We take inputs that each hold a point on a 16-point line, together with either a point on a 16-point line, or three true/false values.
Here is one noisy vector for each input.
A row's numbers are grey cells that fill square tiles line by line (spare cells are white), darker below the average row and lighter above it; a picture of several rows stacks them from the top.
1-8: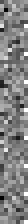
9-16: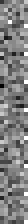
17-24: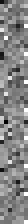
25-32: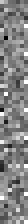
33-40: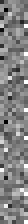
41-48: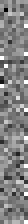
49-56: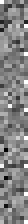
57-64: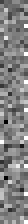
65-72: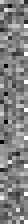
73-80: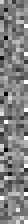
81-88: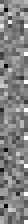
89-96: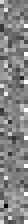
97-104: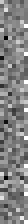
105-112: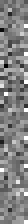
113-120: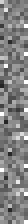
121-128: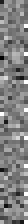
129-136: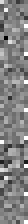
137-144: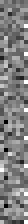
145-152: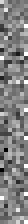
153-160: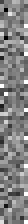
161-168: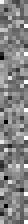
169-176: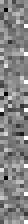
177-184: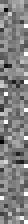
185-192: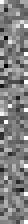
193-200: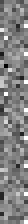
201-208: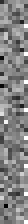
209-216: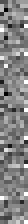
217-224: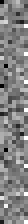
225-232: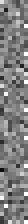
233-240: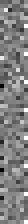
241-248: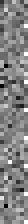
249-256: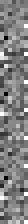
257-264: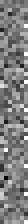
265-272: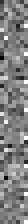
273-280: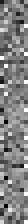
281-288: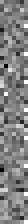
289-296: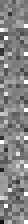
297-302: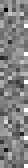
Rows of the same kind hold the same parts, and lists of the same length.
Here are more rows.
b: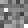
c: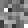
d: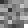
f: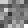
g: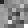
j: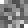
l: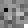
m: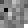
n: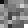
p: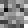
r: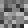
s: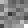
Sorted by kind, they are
b, c, d, f, g, n, s
j, l, m, p, r

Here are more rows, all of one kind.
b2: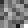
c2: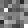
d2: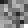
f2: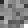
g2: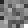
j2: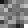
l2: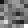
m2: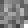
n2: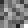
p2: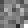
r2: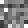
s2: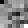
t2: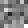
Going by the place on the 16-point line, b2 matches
f2, g2 and n2.
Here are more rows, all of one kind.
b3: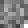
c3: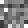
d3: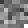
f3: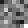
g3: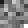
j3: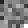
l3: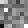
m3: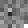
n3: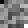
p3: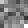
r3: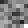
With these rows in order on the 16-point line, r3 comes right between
f3 and n3.
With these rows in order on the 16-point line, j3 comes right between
b3 and g3.
